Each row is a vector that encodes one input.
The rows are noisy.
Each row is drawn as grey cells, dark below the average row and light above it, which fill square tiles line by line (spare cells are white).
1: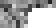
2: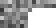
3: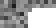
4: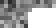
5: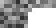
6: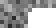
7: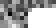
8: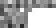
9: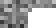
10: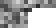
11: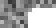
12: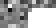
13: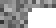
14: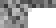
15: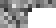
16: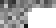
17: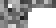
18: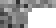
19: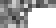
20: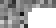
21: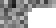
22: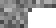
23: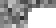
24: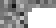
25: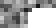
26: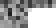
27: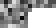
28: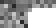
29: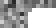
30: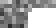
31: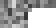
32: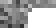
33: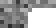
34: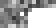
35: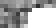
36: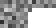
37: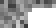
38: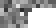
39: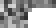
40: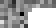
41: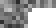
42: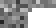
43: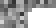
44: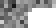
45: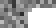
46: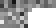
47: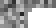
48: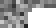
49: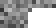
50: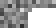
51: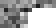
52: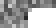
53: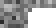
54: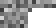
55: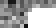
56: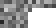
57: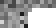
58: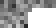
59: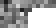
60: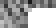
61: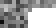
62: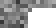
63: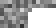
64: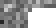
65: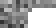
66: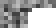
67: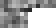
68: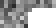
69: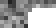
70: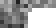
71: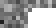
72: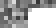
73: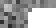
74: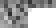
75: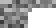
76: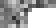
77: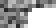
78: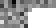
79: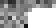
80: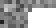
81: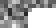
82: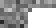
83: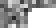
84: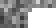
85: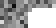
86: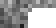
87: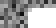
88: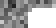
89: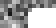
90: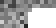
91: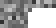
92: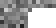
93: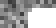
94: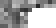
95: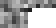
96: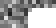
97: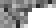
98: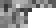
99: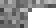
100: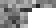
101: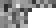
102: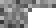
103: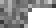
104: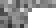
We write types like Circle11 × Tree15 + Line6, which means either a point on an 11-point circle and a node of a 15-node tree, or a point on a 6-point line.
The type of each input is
Label5 + Line7 + Line9.
